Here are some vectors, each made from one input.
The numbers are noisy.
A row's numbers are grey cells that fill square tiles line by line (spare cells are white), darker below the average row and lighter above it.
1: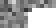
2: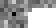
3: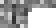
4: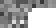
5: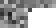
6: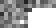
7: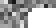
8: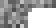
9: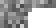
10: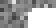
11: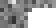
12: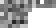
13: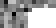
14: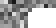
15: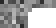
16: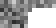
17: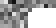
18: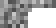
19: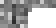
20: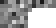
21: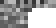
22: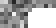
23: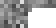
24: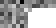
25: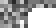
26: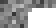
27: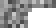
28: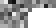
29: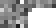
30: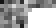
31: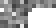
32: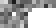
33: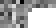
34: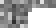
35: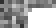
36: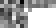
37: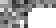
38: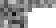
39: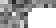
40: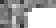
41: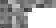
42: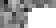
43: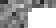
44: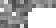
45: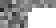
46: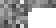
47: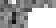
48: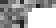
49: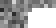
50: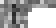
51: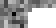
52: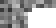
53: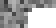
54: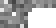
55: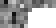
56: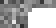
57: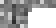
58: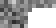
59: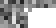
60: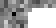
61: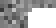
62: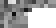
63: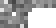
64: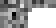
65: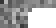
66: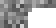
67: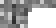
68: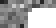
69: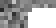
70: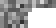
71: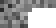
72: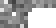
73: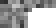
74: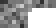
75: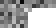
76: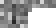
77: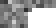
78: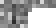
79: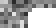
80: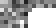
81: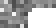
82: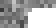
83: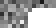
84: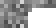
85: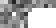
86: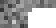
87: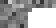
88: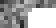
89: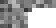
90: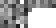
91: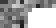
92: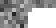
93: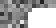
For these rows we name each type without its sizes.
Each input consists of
a point on a line, together with either a fixed value, or a point on each of two lines.
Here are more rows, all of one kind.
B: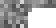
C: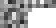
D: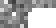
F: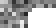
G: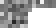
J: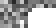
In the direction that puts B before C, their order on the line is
G, B, C, D, F, J.
